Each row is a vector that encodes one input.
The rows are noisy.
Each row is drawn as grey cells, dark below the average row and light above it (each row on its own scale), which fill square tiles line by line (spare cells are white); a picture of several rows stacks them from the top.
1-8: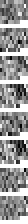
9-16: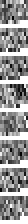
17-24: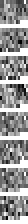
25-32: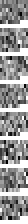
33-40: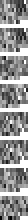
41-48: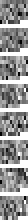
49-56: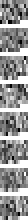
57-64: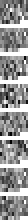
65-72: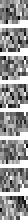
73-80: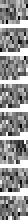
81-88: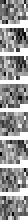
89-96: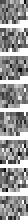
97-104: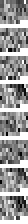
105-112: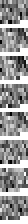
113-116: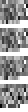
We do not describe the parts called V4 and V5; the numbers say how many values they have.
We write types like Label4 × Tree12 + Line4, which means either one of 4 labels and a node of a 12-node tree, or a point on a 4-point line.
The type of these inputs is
List2(Line6) + V4 × V5.
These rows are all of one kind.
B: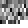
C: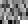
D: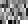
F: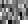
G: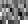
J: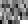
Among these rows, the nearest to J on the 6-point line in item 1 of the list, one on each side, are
C and G.
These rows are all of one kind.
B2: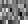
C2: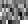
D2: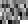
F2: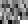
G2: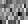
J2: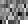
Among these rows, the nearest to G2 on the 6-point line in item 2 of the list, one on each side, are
B2 and J2.
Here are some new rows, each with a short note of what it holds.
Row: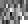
the empty list
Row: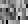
a value of V4 and a value of V5
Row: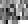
a value of V4 and a value of V5
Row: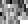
a list of one item
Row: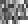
a value of V4 and a value of V5
